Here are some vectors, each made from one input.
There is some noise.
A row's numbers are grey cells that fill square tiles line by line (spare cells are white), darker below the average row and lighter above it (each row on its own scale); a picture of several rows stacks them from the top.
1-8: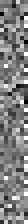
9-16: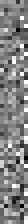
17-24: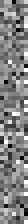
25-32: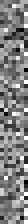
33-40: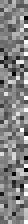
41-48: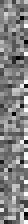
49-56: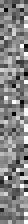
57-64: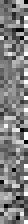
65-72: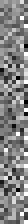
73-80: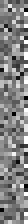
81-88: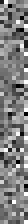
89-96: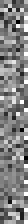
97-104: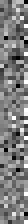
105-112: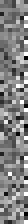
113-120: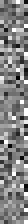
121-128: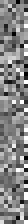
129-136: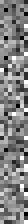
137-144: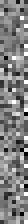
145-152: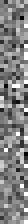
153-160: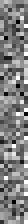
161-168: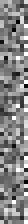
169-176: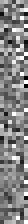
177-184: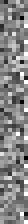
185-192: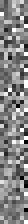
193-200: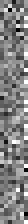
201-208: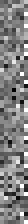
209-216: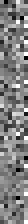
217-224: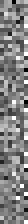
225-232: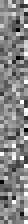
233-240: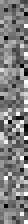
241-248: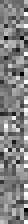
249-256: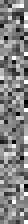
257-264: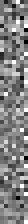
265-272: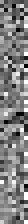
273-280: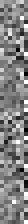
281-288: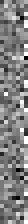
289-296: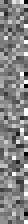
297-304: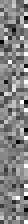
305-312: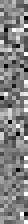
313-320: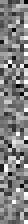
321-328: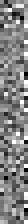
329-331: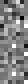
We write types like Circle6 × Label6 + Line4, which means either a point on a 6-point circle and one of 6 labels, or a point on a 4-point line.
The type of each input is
Bool × Bool × Bool × Tree13 × Tree13 + Unit.
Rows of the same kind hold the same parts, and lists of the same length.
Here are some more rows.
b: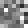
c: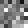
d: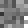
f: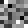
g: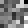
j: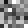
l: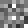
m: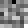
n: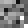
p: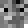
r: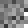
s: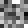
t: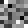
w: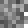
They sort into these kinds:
b, c, d, g, j, l, m, n, p, r, s, w
f, t

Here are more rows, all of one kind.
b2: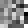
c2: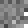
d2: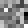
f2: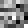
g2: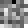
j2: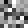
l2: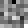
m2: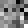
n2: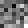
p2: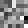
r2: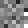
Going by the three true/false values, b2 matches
d2, j2, m2 and p2.
